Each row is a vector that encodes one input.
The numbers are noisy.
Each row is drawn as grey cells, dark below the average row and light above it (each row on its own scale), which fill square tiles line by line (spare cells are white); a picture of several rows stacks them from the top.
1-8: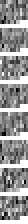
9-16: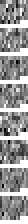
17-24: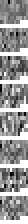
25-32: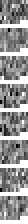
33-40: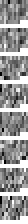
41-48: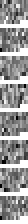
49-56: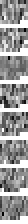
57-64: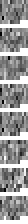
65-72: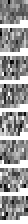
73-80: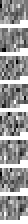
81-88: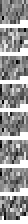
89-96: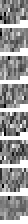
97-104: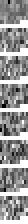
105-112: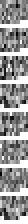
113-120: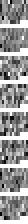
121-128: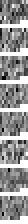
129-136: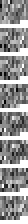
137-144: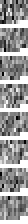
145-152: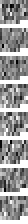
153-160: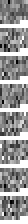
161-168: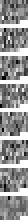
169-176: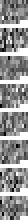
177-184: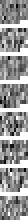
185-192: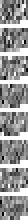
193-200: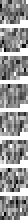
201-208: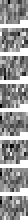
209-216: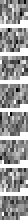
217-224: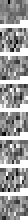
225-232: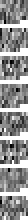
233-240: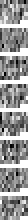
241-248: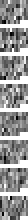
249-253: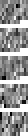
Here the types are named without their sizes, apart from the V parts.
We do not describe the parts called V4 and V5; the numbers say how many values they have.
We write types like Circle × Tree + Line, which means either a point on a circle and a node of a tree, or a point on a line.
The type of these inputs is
(Bool × Bool × Bool + V4) × V5 + List(Line).
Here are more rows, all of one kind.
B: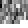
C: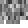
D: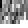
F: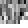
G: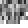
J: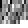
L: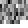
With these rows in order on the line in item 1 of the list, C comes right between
G and L.
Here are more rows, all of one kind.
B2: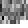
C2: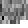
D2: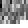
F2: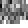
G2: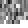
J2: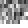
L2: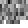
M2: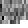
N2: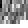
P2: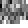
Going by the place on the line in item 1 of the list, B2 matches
C2, D2, M2 and N2.
